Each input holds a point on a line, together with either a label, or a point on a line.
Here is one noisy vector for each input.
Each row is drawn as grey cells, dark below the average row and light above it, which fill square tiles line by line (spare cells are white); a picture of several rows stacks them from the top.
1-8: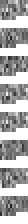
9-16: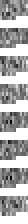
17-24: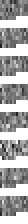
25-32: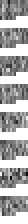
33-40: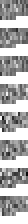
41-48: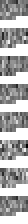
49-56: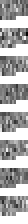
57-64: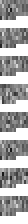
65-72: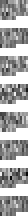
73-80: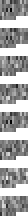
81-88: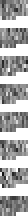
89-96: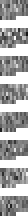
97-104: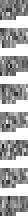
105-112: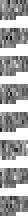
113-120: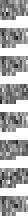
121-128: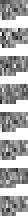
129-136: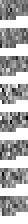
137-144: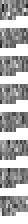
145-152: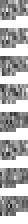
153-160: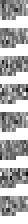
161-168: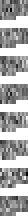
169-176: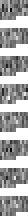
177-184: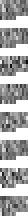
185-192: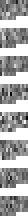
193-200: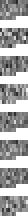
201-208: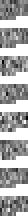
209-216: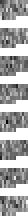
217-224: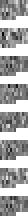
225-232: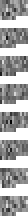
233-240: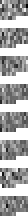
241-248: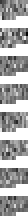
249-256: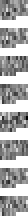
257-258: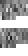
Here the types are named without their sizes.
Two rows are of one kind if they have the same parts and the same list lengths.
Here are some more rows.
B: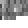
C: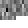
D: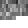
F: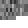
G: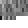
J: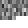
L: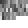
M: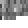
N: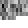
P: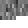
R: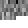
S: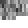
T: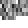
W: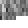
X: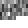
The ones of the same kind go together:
B, C, D, F, G, J, M, P, R, W, X
L, N, S, T

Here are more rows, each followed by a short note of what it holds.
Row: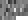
a label and a point on a line
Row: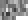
a point on each of two lines
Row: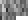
a label and a point on a line
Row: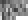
a point on each of two lines
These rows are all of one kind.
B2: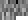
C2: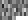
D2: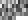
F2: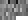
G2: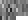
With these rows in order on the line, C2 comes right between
B2 and D2.
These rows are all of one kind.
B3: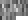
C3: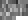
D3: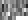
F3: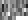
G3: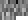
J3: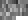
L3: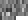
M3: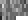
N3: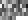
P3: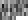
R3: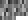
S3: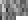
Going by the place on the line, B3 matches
M3 and S3.
